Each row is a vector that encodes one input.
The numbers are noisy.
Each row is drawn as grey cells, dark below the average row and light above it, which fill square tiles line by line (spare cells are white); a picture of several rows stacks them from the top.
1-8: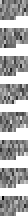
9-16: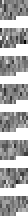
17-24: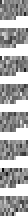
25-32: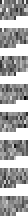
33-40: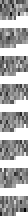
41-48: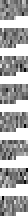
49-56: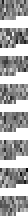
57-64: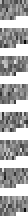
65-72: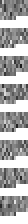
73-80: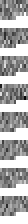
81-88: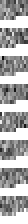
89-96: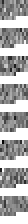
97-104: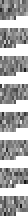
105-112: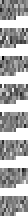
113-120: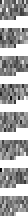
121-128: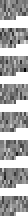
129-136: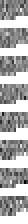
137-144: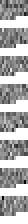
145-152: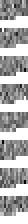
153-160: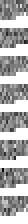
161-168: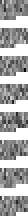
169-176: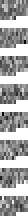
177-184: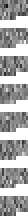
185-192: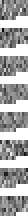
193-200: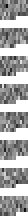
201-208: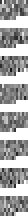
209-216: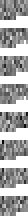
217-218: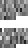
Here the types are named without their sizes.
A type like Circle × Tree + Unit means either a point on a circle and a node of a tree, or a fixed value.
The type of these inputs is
Bool × Bool × Bool × Bool × Line × Line.
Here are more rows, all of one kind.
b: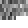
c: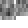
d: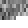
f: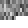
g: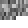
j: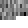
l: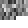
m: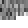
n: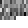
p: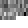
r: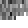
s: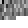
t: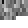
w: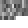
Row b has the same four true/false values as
d, g, l and r.
